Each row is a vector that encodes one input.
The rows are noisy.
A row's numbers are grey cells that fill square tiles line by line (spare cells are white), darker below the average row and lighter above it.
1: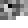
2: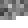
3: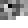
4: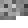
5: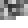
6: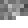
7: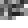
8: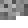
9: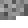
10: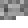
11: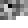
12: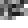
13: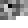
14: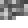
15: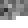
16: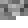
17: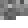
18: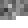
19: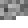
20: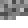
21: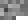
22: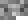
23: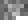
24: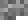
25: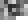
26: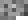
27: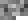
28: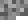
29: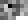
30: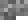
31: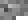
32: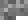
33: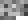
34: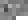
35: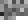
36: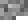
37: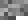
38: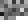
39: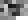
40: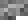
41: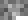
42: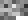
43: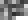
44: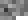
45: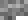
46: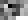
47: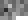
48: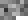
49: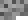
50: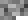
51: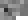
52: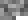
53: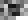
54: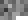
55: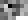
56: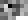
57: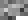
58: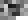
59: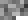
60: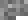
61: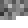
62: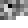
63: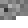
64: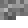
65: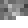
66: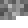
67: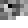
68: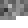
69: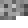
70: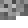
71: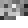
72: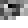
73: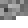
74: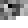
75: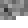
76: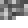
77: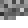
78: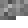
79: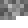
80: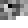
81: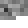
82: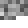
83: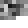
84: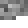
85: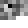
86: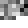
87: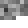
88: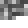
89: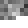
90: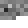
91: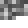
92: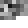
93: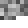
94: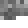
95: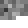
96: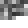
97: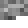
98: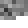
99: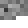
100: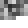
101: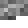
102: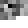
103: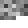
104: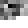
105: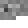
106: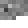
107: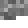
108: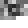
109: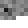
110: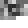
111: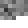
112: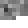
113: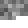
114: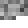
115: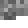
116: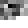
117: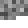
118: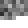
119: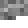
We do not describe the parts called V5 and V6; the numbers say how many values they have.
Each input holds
either a point on a 4-point line, or a true/false value, a value of V5 and a value of V6.
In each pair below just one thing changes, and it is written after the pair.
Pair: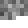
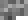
the value of V5
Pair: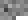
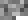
the value of V5
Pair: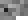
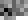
the value of V6
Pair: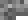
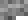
the value of V6
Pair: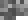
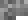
the true/false value
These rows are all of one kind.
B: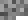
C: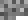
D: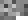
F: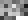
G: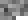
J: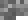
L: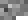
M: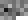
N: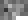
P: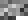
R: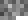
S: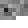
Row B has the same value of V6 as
F, G, M and R.
